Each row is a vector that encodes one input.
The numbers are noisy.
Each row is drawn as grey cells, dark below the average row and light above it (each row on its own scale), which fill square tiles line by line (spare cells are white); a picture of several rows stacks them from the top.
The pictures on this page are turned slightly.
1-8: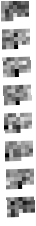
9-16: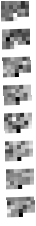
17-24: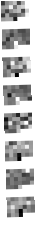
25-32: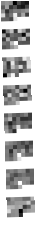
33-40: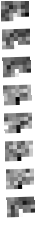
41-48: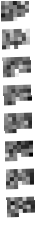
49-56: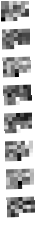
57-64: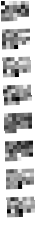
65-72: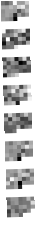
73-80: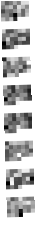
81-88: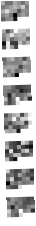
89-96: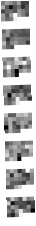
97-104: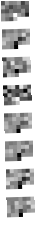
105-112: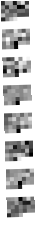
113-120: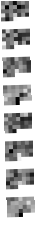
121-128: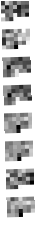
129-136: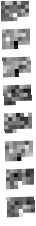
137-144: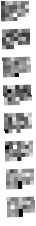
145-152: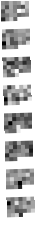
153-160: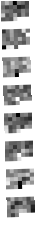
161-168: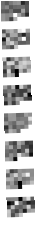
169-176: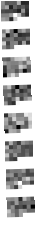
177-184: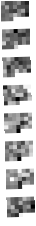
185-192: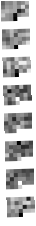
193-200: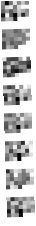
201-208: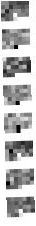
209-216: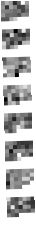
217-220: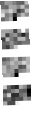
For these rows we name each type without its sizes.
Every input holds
a label and a point on a line, together with either a fixed value, or three true/false values.
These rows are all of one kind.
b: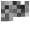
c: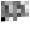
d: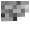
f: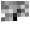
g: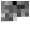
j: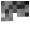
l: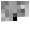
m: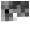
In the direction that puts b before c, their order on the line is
m, j, g, b, c, d, l, f.
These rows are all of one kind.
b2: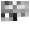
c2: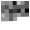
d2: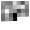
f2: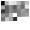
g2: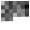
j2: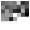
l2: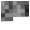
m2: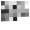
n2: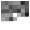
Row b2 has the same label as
f2, j2 and n2.
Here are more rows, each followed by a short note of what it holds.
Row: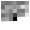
a label and a point on a line
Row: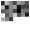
a label and a point on a line
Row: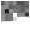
a label and a point on a line
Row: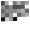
a label, a point on a line and three true/false values
